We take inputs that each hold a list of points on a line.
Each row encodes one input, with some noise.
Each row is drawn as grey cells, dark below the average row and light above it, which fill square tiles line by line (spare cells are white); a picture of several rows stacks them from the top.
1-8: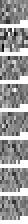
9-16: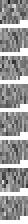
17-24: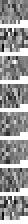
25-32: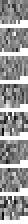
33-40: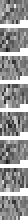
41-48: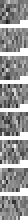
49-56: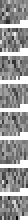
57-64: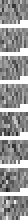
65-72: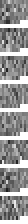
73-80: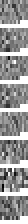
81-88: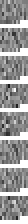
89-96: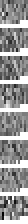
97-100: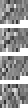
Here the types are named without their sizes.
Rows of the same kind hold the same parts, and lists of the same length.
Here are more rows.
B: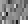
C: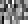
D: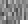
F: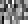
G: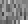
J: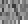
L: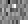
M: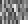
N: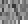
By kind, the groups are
B, L, M
C, F
D, G, J, N

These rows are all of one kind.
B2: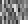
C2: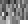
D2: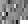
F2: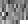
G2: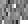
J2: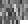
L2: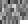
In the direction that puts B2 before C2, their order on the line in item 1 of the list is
J2, B2, L2, G2, D2, F2, C2.
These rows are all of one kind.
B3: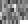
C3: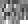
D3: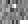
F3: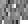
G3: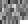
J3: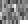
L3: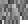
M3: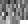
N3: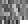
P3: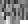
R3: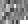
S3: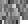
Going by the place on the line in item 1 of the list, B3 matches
G3, J3, L3 and S3.
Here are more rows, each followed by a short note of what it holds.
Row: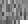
a list of one item
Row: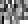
the empty list
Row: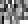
the empty list
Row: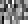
the empty list
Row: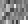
a list of two items
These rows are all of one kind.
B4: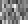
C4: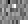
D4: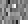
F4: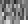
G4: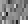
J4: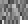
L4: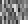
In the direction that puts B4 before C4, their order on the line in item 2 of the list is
L4, B4, F4, C4, D4, G4, J4.
